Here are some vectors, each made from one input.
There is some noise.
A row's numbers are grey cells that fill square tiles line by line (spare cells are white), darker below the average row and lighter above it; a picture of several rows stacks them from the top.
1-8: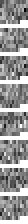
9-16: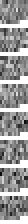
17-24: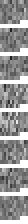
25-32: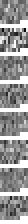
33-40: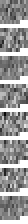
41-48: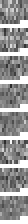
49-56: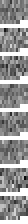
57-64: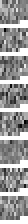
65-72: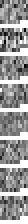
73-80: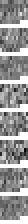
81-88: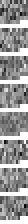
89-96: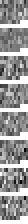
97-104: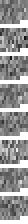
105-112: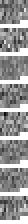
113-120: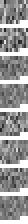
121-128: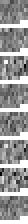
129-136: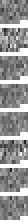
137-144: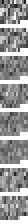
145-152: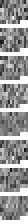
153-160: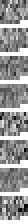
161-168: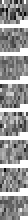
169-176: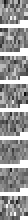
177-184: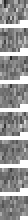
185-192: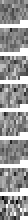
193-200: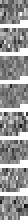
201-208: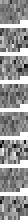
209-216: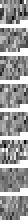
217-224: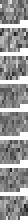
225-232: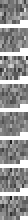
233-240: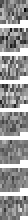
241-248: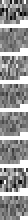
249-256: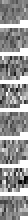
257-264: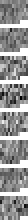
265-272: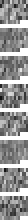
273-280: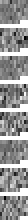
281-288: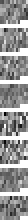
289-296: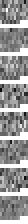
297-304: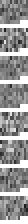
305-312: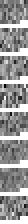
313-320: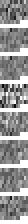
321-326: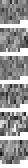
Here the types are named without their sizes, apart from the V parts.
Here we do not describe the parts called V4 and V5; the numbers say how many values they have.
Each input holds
either a point on a circle and a true/false value, or a point on a line and a value of V5, or a value of V4.
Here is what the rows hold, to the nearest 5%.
About 50% of them hold a point on a circle and a true/false value. About 30% of them hold a point on a line and a value of V5. The rest hold a value of V4.
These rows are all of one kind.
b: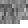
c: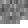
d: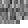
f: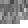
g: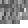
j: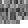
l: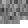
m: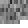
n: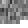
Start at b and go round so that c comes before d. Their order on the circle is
b, c, l, j, d, n, f, g, m.
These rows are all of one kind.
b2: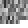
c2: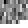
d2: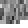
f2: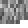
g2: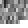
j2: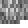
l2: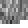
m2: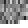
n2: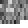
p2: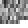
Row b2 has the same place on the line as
d2 and l2.
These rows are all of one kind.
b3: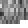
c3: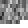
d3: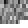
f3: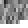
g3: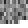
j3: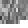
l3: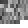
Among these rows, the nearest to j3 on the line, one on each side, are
b3 and f3.
